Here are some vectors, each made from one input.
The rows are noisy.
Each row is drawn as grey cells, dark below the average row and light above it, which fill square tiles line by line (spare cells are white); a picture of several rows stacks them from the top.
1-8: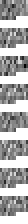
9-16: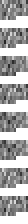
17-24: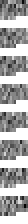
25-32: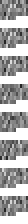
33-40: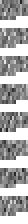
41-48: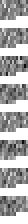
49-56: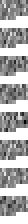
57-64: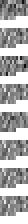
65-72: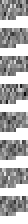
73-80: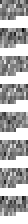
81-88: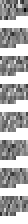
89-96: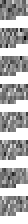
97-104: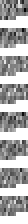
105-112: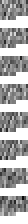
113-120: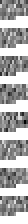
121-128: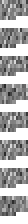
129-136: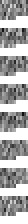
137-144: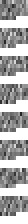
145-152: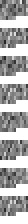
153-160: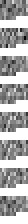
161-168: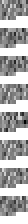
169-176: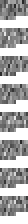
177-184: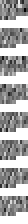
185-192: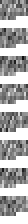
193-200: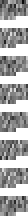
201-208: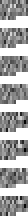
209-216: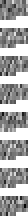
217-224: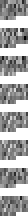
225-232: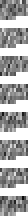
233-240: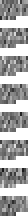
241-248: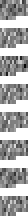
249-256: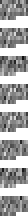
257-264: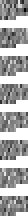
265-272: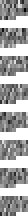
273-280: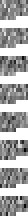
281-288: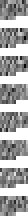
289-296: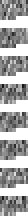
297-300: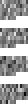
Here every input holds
either a point on a 7-point line, or a point on a 13-point line.
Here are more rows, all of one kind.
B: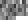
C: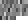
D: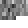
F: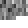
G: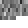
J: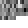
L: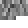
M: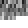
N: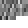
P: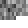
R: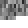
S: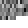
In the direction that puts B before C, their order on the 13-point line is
M, R, B, F, P, D, L, G, C, N, S, J.
